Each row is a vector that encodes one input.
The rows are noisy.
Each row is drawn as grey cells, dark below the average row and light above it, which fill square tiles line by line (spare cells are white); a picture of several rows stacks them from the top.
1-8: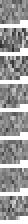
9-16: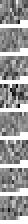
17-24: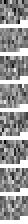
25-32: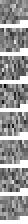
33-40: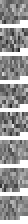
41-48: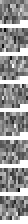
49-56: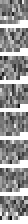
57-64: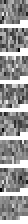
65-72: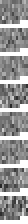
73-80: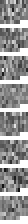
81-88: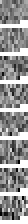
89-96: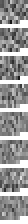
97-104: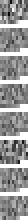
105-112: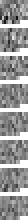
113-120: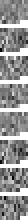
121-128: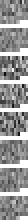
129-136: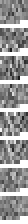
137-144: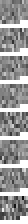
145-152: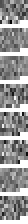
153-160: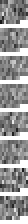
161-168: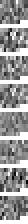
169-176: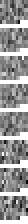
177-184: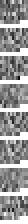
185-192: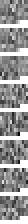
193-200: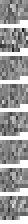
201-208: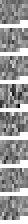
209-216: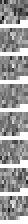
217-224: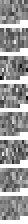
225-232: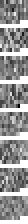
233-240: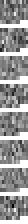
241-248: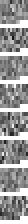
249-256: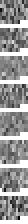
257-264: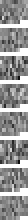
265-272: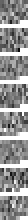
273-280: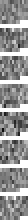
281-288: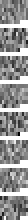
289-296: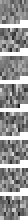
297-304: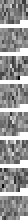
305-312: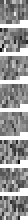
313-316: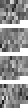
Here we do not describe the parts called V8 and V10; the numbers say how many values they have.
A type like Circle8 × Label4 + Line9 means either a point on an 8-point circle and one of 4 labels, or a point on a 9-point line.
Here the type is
(Circle11 + Unit) × V8 × V10 + Line14 + Line15.
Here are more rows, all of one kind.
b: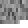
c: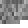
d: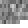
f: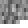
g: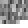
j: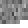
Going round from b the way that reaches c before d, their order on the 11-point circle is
b, g, c, f, j, d.
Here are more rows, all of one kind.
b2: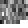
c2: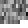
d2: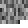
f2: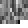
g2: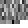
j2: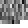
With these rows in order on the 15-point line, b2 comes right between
d2 and g2.
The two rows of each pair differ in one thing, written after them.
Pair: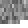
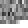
the value of V10
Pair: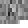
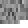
the value of V8
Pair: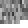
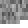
the place on the 11-point circle
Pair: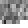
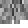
the place on the 11-point circle
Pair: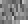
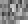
the value of V10
